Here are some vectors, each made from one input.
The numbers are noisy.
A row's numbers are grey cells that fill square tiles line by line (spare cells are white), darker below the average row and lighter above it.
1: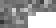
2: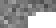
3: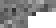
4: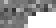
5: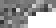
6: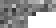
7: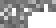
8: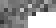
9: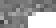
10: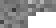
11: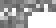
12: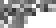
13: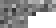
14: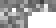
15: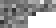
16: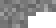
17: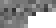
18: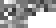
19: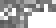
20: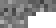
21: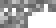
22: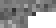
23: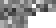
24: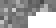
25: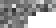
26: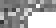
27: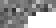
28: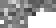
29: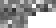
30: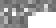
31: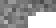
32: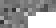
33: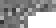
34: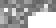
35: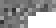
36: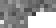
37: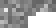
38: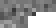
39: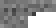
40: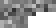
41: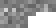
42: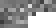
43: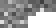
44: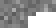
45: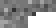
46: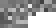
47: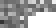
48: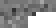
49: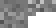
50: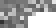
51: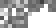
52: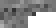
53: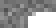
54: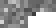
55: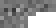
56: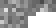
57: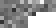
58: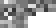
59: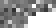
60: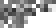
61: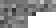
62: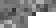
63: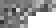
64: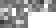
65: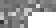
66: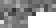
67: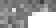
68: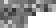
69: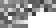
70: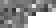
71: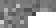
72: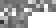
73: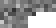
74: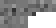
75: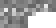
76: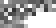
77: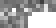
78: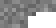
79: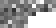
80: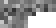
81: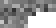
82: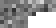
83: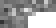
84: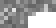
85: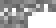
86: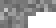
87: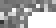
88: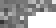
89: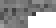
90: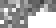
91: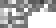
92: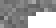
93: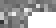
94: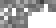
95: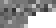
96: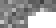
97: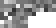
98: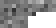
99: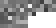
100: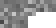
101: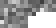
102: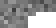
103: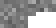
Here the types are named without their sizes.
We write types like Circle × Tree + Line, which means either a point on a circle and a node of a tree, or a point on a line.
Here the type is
List(Line).
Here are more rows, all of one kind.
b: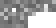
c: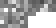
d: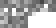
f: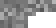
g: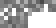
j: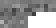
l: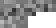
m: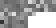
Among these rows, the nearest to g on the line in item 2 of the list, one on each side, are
b and d.
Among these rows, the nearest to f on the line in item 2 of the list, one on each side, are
j and l.
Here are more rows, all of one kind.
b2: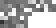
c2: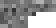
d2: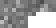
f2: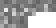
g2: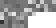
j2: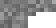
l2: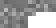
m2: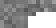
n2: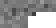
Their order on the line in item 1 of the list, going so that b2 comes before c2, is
f2, g2, l2, n2, j2, b2, d2, c2, m2.
